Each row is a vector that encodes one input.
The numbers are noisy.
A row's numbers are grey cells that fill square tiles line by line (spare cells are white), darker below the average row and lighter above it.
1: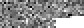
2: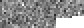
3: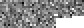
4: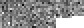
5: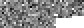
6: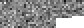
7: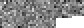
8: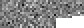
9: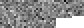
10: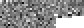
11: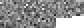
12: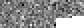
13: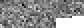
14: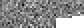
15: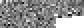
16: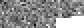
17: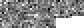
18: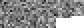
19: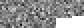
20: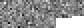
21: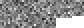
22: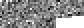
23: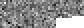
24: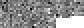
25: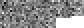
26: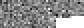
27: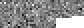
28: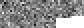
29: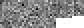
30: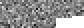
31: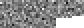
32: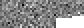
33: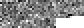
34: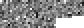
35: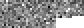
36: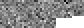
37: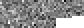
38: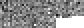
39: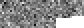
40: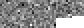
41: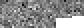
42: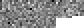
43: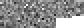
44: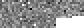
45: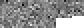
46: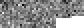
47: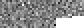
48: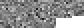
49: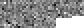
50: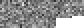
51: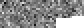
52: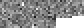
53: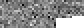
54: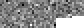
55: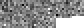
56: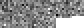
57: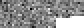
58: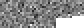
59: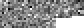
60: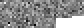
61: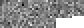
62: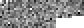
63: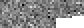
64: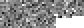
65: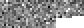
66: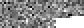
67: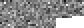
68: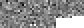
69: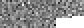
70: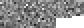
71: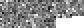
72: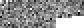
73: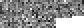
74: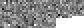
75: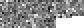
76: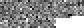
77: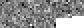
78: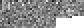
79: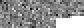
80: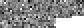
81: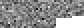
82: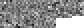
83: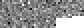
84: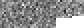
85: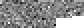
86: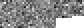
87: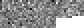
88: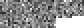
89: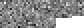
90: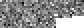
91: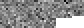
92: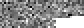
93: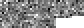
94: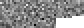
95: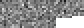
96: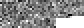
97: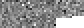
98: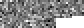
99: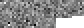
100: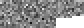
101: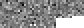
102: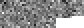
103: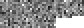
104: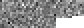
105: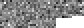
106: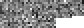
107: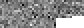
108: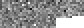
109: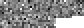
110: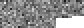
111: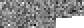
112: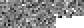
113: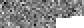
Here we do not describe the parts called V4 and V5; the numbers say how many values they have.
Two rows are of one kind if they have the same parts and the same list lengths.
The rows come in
3 kinds.
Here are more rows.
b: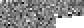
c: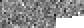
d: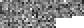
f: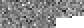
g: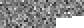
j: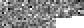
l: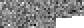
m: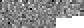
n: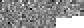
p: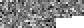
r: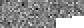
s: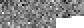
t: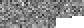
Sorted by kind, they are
b, d, j, p
c, l
f, g, m, n, r, s, t

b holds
a value of V4 and a value of V5.
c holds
a point on a 6-point line and a value of V5.
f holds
a point on a 6-point line, three true/false values and a value of V5.
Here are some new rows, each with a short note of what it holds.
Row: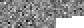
a point on a 6-point line, three true/false values and a value of V5
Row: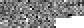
a value of V4 and a value of V5
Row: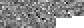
a point on a 6-point line, three true/false values and a value of V5
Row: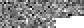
a value of V4 and a value of V5
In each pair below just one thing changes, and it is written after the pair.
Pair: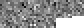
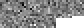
the place on the 6-point line
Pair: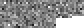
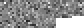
the place on the 6-point line
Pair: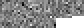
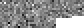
the value of V5
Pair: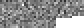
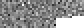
the place on the 6-point line
